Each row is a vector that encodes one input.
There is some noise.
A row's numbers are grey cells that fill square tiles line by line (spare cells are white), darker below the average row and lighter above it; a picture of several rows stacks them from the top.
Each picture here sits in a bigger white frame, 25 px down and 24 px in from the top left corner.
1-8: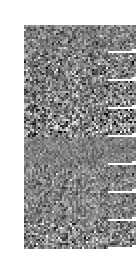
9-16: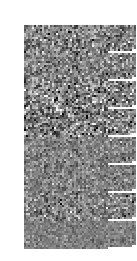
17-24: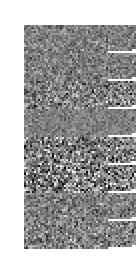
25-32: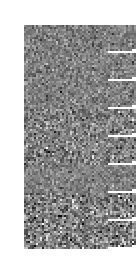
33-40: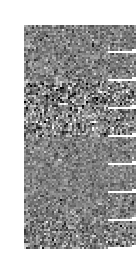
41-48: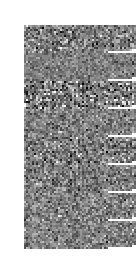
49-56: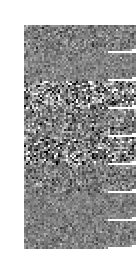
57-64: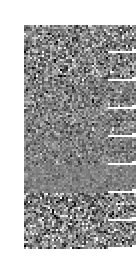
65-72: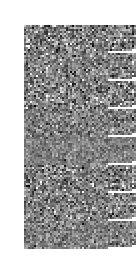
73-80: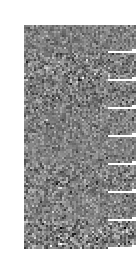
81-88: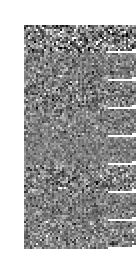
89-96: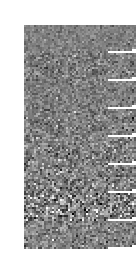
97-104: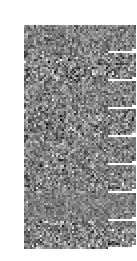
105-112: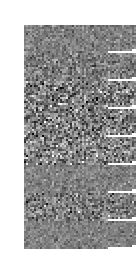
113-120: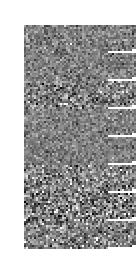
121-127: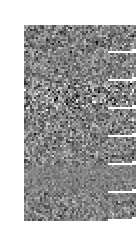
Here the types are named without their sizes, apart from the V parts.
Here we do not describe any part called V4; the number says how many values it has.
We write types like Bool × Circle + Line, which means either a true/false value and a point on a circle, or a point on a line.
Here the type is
Label + Line × (Line + V4).
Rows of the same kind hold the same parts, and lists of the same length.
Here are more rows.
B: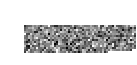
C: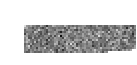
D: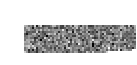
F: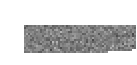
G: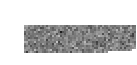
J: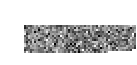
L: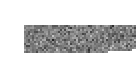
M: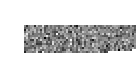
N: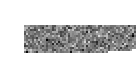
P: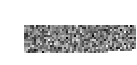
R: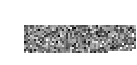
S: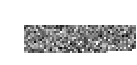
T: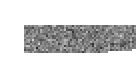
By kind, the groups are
B, C, D, G, L, N
F, J, M, S, T
P, R

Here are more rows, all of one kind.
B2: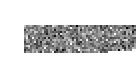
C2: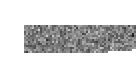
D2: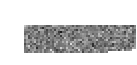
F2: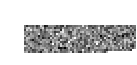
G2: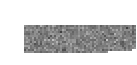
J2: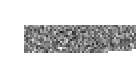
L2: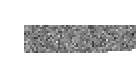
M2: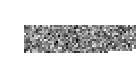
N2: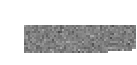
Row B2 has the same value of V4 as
C2, G2 and J2.
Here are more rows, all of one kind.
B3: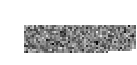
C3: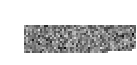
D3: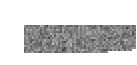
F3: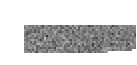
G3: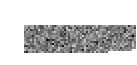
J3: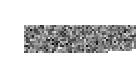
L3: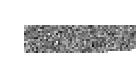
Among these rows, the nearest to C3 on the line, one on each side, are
F3 and J3.
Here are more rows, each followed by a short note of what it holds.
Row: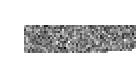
a point on a line and a value of V4
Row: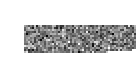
a point on a line and a value of V4
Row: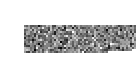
a label
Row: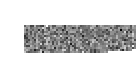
a label
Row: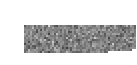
a point on a line and a value of V4
